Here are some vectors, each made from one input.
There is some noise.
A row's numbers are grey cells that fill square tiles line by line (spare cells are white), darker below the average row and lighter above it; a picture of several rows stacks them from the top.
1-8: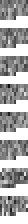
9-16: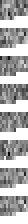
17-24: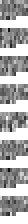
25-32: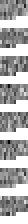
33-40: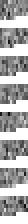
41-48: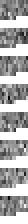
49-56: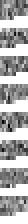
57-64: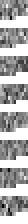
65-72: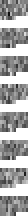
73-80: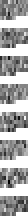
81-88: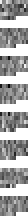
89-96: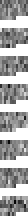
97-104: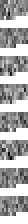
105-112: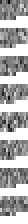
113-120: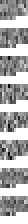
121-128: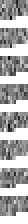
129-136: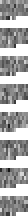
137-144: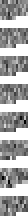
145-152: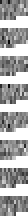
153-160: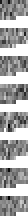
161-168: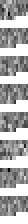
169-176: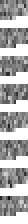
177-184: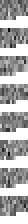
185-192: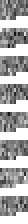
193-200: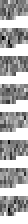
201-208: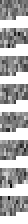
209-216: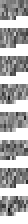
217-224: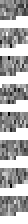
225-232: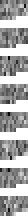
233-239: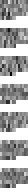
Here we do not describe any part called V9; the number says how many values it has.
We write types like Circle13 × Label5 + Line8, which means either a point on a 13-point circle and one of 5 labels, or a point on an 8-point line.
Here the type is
(Bool × (Line5 + V9) + Line6) × Circle6.
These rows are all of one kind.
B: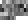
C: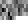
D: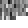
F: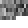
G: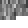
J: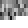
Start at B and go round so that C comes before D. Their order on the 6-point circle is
B, C, J, D, G, F.
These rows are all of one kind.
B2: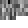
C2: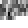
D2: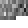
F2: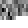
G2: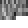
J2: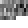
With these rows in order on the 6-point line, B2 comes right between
C2 and G2.
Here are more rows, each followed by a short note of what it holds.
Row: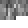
a point on a 6-point circle, a point on a 5-point line and a true/false value
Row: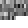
a point on a 6-point circle and a point on a 6-point line
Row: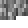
a point on a 6-point circle, a point on a 5-point line and a true/false value
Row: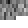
a point on a 6-point circle, a true/false value and a value of V9
